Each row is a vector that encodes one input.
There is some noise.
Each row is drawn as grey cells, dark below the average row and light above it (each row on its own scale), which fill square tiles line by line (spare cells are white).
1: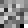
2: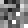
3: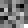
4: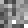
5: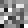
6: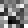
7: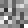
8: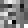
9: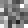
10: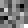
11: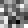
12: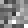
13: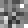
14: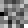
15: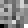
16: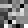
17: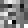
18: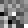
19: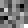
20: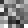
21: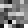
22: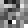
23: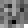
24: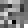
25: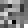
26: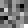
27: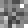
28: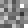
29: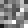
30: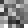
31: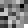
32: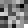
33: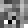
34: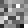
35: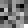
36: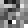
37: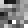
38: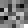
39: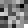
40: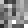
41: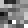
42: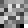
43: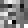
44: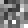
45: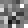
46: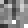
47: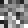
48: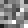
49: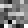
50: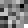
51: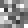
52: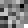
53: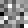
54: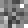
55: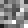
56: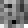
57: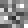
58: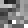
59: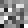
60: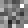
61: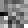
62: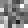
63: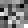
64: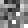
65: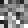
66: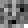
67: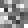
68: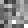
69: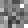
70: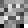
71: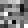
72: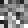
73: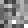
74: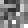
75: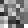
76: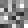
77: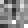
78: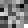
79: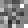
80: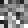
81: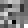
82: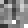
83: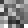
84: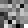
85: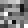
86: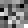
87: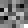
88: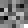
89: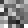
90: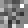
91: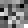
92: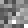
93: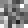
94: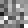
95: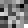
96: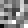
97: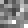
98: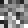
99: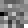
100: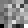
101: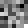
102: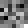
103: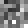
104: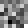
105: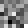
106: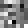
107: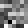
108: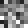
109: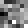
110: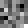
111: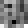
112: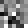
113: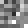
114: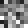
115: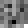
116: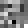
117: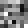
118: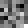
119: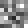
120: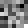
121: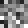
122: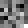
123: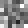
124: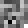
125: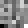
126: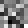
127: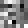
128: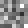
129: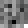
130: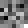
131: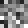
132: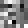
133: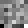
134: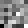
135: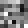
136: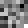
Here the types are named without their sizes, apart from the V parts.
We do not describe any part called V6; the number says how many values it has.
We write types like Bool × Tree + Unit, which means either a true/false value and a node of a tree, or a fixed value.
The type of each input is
List(Bool × V6).
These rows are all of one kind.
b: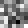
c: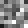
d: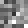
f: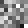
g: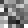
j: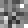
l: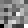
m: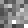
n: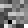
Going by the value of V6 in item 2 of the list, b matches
c and j.
